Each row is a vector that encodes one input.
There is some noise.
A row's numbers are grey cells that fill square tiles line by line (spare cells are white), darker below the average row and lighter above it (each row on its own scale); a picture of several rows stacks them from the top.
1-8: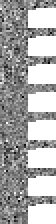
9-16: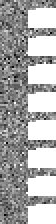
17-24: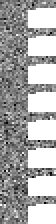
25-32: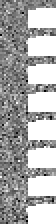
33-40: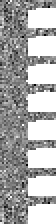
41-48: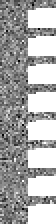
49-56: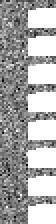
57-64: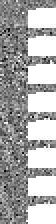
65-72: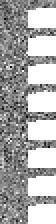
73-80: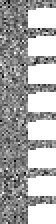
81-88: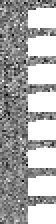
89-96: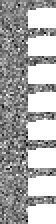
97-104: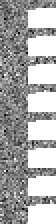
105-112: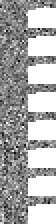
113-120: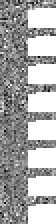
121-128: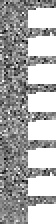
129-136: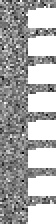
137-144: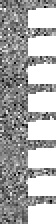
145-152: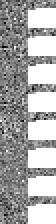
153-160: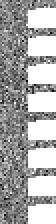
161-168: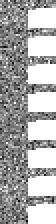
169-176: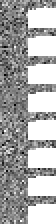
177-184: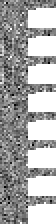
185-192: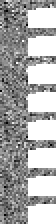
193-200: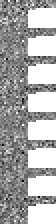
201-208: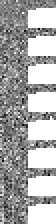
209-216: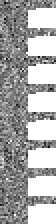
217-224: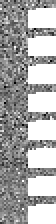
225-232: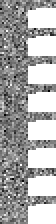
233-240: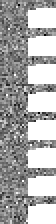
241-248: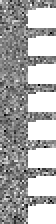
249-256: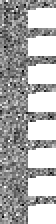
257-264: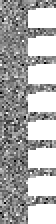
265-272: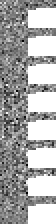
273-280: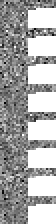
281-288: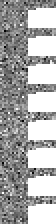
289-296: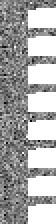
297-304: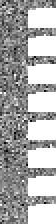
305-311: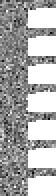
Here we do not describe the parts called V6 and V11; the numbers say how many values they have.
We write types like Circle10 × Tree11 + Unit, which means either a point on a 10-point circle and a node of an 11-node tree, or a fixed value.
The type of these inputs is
Bool × V11 + (Circle13 + Unit) × V6.
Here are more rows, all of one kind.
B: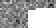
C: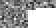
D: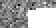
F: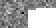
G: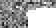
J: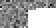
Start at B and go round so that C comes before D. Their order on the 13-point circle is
B, C, D, F, G, J.
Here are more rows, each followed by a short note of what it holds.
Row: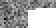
a value of V6
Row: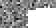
a point on a 13-point circle and a value of V6
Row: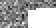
a true/false value and a value of V11
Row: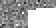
a true/false value and a value of V11
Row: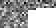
a true/false value and a value of V11
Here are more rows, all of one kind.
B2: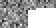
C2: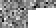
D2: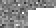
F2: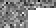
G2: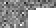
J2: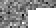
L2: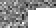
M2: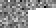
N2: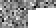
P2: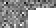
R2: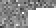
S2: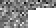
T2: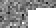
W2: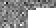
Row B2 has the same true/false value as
C2, M2 and N2.
